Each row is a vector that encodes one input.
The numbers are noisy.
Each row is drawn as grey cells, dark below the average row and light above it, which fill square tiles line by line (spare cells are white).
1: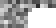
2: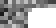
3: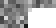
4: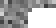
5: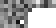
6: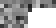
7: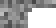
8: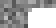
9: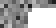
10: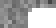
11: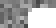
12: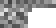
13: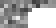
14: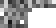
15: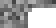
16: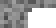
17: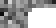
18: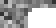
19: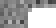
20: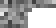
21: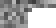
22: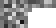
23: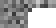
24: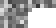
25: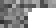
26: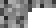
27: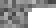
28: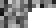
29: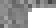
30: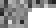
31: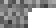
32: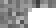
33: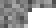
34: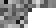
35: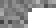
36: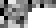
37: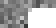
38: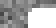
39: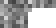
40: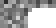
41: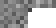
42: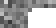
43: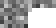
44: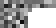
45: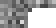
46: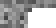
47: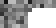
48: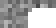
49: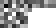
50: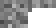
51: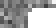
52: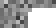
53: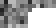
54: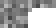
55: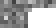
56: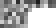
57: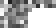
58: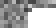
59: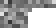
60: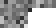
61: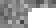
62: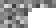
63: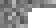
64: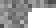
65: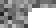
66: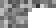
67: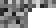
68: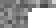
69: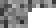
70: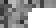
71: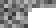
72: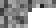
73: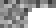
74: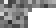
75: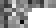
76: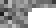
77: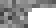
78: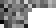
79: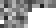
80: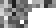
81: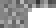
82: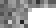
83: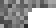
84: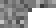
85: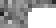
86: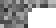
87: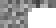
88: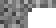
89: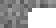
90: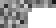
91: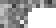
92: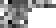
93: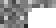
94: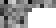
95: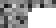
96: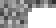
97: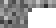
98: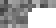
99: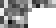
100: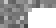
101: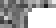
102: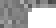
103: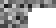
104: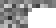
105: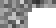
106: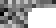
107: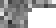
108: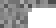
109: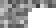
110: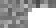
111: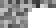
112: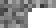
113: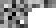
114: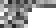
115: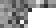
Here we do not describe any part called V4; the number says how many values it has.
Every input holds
either three true/false values, or a list of up to two items, each one of 5 labels and a value of V4.
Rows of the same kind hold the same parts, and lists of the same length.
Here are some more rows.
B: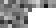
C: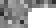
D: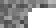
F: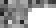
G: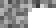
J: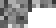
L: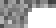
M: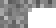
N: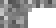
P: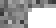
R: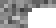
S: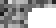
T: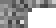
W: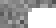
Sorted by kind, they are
B, D, J, T
C, G, W
F, L, M, N, P
R, S

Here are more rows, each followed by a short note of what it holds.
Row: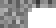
a list of one item
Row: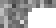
a list of one item
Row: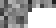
three true/false values
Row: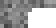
three true/false values
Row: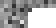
the empty list
